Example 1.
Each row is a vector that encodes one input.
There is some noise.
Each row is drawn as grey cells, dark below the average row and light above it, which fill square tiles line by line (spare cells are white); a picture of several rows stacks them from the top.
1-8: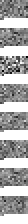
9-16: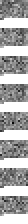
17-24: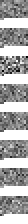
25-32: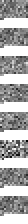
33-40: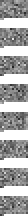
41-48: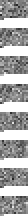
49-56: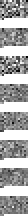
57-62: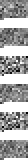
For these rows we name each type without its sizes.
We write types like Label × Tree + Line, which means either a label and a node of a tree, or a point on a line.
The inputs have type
List(Line).
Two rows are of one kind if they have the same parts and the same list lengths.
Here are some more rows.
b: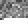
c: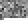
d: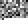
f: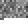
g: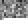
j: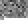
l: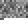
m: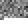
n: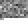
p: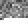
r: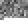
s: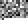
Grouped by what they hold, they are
b, f, l, m, p, r
c, g, j, n
d, s

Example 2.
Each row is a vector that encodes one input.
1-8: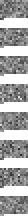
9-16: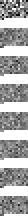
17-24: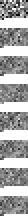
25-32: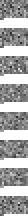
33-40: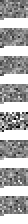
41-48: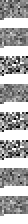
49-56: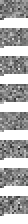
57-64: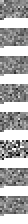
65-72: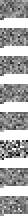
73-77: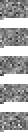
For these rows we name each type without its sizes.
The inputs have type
List(Line).
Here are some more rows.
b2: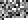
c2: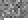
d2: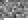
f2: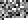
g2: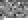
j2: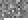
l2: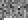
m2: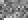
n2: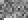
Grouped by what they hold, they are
b2, f2
c2, d2, g2, j2
l2, m2, n2

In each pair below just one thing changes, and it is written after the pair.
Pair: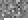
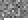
the place on the line in item 1 of the list
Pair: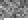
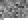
the place on the line in item 2 of the list
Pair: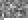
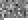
the place on the line in item 2 of the list
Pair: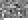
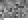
the place on the line in item 1 of the list
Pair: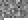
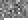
the place on the line in item 2 of the list
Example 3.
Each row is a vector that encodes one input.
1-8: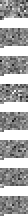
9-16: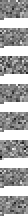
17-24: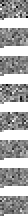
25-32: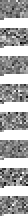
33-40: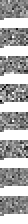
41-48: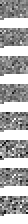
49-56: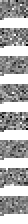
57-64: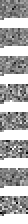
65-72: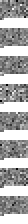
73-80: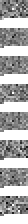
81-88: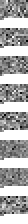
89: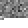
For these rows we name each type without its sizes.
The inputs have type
(Circle + Unit) × Tree.
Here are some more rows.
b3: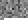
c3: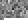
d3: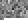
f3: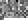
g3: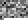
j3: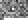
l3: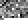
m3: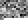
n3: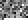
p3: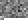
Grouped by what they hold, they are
b3, c3, d3, p3
f3, g3, j3, l3, m3, n3

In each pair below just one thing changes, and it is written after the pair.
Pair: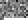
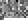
the node of the tree
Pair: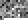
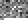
the place on the circle
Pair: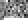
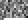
the place on the circle
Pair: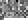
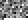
the place on the circle
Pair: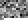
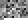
the node of the tree
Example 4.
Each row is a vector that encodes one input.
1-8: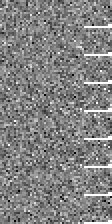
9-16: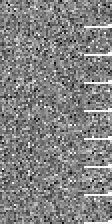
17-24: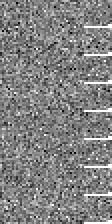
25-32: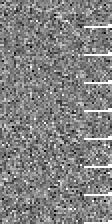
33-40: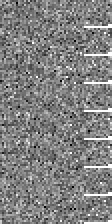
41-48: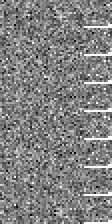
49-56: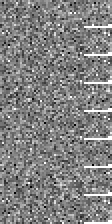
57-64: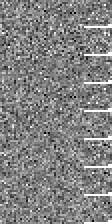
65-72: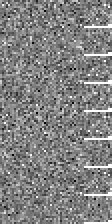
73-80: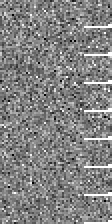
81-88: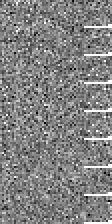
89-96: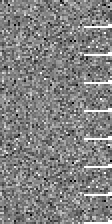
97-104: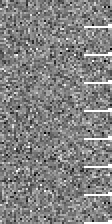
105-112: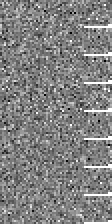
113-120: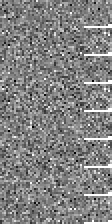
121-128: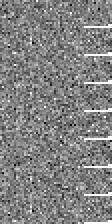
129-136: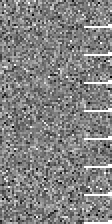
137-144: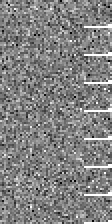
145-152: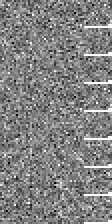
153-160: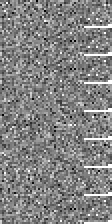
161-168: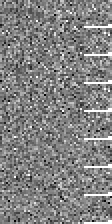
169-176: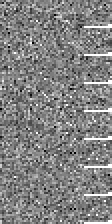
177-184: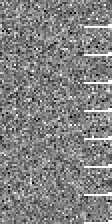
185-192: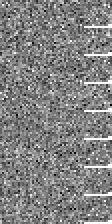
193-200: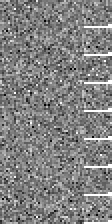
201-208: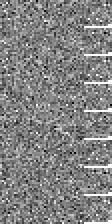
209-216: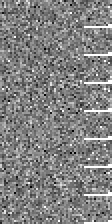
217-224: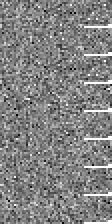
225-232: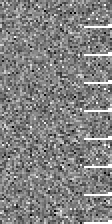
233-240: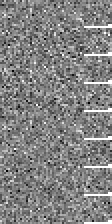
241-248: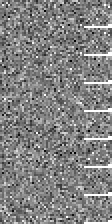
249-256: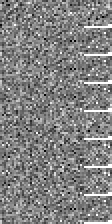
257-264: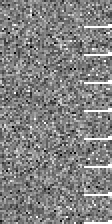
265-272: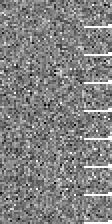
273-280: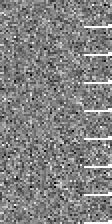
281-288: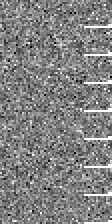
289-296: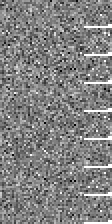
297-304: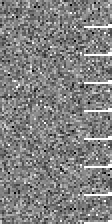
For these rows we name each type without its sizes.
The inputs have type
Bool × Bool × Bool × (Tree + Unit).
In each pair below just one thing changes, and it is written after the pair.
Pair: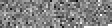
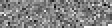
the node of the tree
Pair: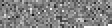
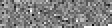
the node of the tree
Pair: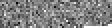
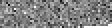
the node of the tree
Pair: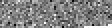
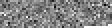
the node of the tree
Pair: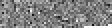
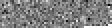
one of the three true/false values
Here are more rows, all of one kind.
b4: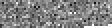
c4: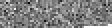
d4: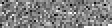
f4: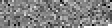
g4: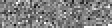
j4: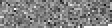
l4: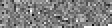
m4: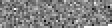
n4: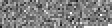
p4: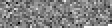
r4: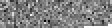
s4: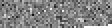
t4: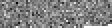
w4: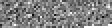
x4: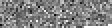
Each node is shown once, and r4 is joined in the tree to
m4.
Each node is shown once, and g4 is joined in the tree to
l4.
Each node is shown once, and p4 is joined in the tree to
c4, m4 and t4.
